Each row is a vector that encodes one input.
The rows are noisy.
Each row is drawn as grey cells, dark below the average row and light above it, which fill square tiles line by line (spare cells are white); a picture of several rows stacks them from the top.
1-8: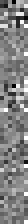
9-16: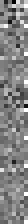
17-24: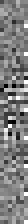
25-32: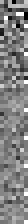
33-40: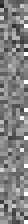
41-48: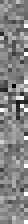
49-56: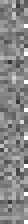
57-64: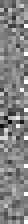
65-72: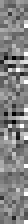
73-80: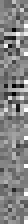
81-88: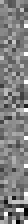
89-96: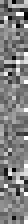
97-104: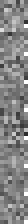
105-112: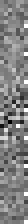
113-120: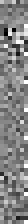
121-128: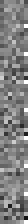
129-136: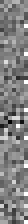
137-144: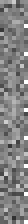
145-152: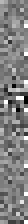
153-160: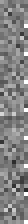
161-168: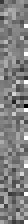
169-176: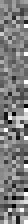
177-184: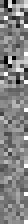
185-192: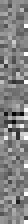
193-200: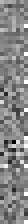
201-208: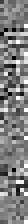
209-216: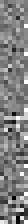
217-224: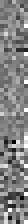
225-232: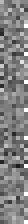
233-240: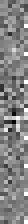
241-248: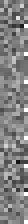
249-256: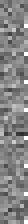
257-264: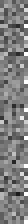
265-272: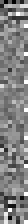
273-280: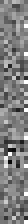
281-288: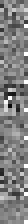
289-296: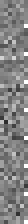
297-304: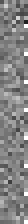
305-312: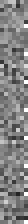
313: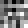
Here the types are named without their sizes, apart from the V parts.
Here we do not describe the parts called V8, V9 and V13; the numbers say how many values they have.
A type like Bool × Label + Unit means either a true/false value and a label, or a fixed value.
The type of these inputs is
Bool × V8 + Line × (Line + V13) + V9.
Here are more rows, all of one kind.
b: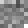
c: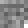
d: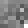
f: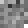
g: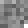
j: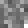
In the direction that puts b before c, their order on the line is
f, b, c, g, d, j.
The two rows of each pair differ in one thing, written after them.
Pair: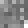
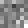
the place on the line
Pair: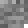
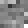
the place on the line
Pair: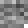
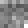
the place on the line
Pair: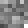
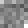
the value of V13
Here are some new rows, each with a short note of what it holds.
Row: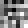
a value of V9
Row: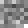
a point on a line and a value of V13
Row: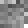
a point on a line and a value of V13
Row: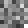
a true/false value and a value of V8
